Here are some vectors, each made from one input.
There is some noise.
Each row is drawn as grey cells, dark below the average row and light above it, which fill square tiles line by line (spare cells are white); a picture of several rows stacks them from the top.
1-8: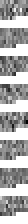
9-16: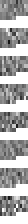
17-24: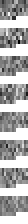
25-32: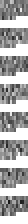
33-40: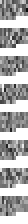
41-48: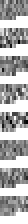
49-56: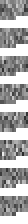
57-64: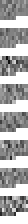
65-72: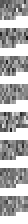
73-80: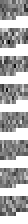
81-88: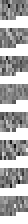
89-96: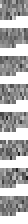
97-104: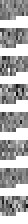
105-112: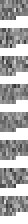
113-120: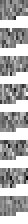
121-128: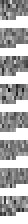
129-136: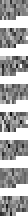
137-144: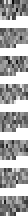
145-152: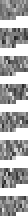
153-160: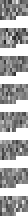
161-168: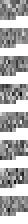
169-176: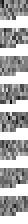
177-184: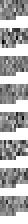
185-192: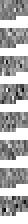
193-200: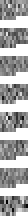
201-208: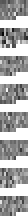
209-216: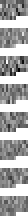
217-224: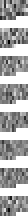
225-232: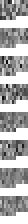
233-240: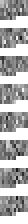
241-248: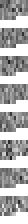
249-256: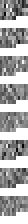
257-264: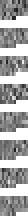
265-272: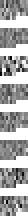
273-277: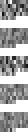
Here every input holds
either a point on a 10-point circle and a true/false value, or two labels (each one of 9).
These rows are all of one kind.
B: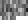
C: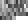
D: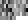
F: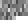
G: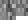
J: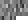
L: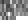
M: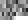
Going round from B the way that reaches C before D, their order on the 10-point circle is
B, L, J, C, F, D, M, G.
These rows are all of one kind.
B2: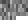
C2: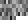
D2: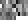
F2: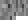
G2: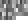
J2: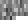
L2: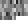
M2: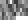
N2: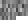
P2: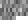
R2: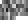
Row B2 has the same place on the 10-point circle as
C2 and F2.
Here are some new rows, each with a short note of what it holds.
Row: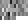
two labels (each one of 9)
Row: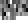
a point on a 10-point circle and a true/false value
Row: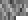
two labels (each one of 9)
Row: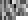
two labels (each one of 9)
